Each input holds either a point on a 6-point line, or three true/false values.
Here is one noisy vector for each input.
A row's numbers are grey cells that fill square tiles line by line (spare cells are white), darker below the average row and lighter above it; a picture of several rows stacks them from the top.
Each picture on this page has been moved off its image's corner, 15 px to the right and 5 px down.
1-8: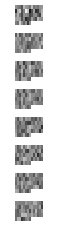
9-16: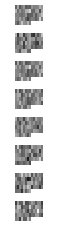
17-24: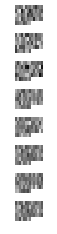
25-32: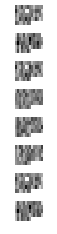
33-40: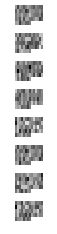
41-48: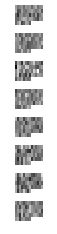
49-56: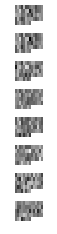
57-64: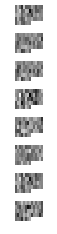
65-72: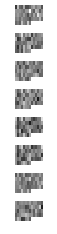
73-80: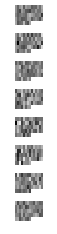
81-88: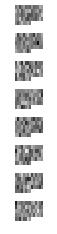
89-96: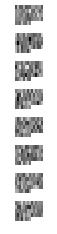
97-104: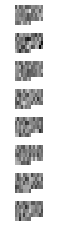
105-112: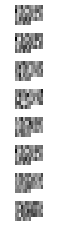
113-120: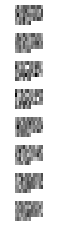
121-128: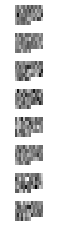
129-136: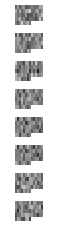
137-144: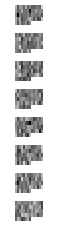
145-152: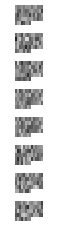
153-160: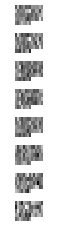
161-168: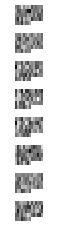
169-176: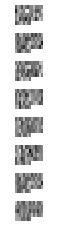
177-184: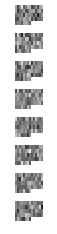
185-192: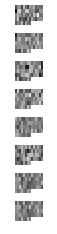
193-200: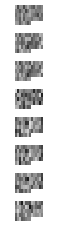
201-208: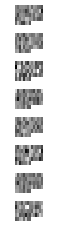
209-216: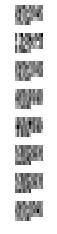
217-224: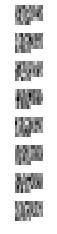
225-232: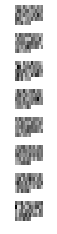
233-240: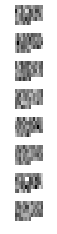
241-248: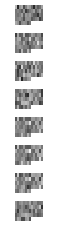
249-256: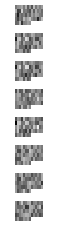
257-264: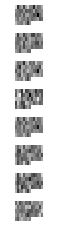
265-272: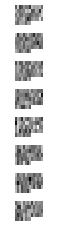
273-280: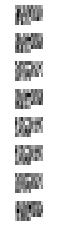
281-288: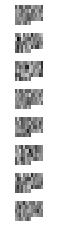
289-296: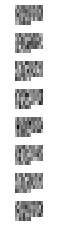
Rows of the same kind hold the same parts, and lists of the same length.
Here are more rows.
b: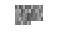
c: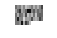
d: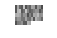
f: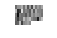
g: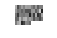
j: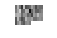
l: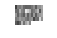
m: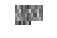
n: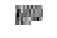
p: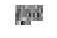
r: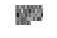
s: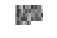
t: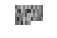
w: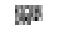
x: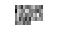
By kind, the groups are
b, d, j, l, m, w, x
c, f, g, n, p, r, s, t

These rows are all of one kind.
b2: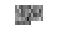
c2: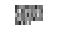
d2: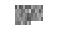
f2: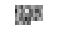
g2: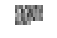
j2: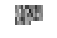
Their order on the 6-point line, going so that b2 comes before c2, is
b2, d2, c2, g2, j2, f2.
